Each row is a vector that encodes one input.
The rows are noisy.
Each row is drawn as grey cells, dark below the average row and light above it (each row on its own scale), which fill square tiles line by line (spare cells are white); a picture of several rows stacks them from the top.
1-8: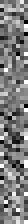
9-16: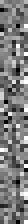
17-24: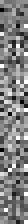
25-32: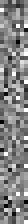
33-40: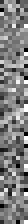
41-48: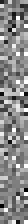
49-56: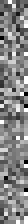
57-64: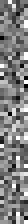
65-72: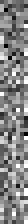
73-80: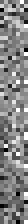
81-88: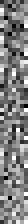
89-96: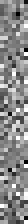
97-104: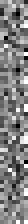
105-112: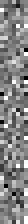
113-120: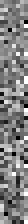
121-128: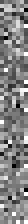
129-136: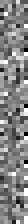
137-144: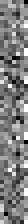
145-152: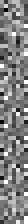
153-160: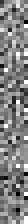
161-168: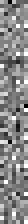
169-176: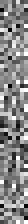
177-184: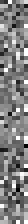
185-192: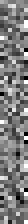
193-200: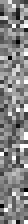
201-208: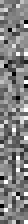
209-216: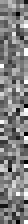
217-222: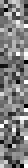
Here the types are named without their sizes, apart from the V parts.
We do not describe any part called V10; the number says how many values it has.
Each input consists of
a true/false value, together with either a point on a line, or a value of V10.
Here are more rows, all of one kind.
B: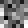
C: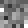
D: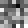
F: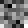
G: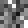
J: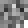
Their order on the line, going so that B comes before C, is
F, B, C, D, J, G.
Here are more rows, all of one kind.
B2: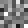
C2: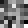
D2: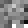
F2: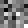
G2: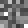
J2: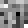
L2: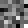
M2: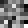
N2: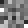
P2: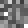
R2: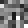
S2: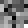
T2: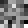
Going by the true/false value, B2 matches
D2 and J2.
